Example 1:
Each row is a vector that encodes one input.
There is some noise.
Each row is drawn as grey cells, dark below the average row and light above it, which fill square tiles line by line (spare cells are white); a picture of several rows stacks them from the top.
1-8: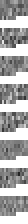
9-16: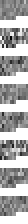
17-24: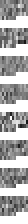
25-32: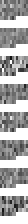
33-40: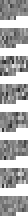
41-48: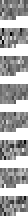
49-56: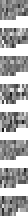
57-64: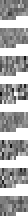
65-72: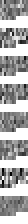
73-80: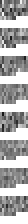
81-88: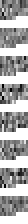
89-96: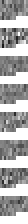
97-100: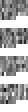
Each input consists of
either a fixed value, or four true/false values.
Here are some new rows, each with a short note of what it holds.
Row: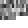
a fixed value
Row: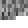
four true/false values
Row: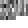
a fixed value
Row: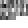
a fixed value
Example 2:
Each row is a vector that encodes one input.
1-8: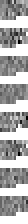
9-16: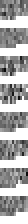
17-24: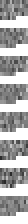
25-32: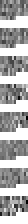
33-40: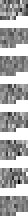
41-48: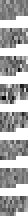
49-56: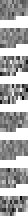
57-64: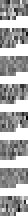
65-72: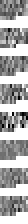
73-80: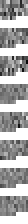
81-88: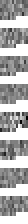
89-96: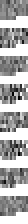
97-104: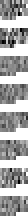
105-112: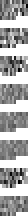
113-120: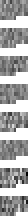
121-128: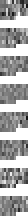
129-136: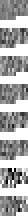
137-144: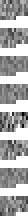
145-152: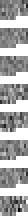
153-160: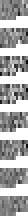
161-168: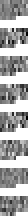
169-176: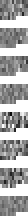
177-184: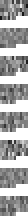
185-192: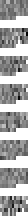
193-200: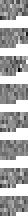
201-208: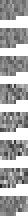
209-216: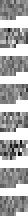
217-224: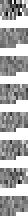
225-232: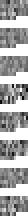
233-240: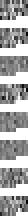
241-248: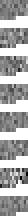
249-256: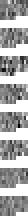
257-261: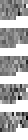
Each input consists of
a point on a 9-point circle.
